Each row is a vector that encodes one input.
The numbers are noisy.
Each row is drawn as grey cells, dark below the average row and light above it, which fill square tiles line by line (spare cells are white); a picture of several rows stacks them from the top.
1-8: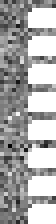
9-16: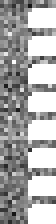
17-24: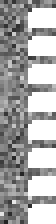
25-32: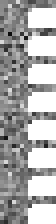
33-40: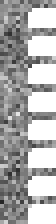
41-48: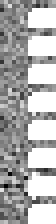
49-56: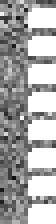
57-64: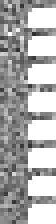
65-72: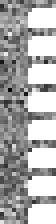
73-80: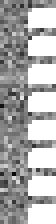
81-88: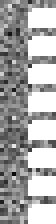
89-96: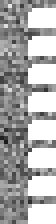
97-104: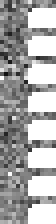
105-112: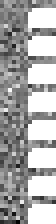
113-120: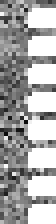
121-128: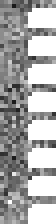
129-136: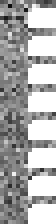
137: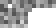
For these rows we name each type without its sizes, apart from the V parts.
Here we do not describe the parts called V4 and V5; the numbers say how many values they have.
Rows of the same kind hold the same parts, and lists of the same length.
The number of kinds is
4.
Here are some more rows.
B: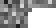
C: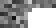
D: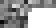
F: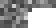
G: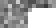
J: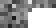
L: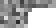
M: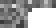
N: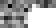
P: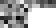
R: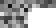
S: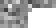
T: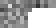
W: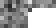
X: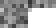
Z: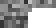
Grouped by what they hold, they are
B, D, M, Z
C, F, J, W
G, L, S, T, X
N, P, R

